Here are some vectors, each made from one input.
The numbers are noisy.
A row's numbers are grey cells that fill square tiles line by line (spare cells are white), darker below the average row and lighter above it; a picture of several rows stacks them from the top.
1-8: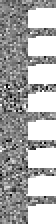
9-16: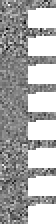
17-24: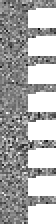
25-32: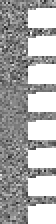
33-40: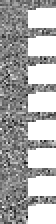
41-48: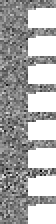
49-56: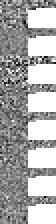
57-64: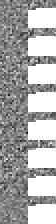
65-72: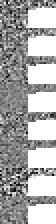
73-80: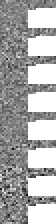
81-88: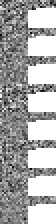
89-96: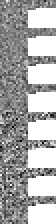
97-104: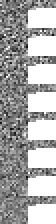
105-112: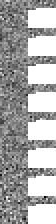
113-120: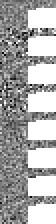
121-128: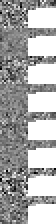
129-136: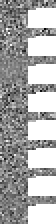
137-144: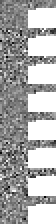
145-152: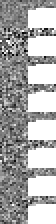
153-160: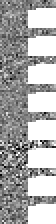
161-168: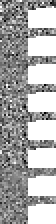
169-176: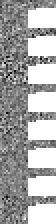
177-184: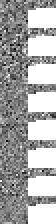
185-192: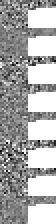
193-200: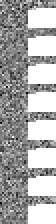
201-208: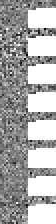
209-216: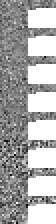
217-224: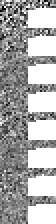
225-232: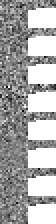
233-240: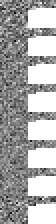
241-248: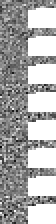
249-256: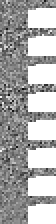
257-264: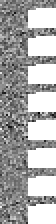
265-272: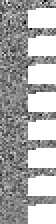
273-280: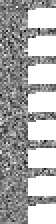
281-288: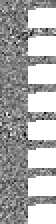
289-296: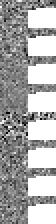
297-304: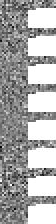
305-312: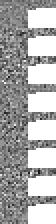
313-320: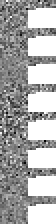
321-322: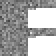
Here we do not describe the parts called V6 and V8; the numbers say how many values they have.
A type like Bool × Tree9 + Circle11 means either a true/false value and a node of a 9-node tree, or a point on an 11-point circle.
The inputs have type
Bool × Bool × Bool × Bool + Line13 × (Line13 + V6 × V8).
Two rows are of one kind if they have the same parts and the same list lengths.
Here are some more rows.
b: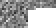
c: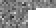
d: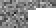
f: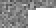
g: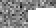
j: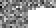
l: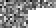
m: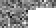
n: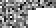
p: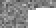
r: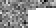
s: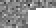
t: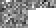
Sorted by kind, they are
b, c, d, g, m, n
f, p, r, s, t
j, l

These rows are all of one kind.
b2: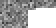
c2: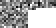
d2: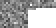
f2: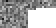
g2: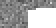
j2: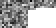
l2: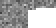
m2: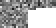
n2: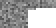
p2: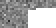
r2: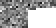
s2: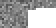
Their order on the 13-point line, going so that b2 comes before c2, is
b2, d2, c2, j2, s2, g2, f2, l2, r2, p2, m2, n2.
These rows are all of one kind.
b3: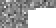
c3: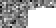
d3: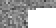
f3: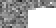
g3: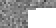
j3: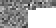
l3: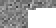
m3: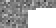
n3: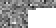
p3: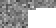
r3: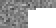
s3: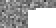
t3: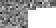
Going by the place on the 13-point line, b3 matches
f3, g3, l3 and s3.
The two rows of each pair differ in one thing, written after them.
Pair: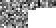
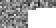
the value of V6
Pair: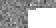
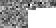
the value of V6
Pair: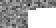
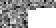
the value of V6
